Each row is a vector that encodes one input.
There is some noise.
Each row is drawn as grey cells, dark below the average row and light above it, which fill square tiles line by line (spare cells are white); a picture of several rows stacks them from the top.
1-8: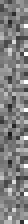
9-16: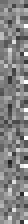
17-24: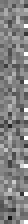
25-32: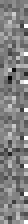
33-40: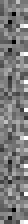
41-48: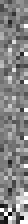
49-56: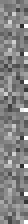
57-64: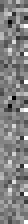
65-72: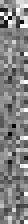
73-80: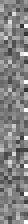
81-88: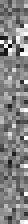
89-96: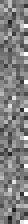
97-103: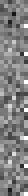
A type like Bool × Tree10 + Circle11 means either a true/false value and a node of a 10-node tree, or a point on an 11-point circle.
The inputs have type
List2(Line11).
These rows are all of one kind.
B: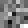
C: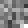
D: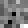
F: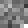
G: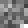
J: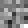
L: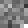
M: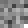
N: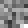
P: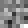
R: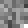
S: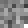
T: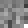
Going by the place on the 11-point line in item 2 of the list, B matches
C, J, N and P.
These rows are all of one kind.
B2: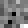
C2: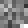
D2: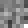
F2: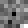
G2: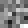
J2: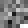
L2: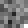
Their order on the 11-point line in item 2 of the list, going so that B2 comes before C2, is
B2, G2, J2, C2, F2, D2, L2.
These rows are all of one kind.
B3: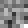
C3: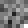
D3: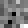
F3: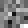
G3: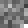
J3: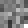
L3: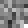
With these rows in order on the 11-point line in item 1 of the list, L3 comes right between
B3 and G3.
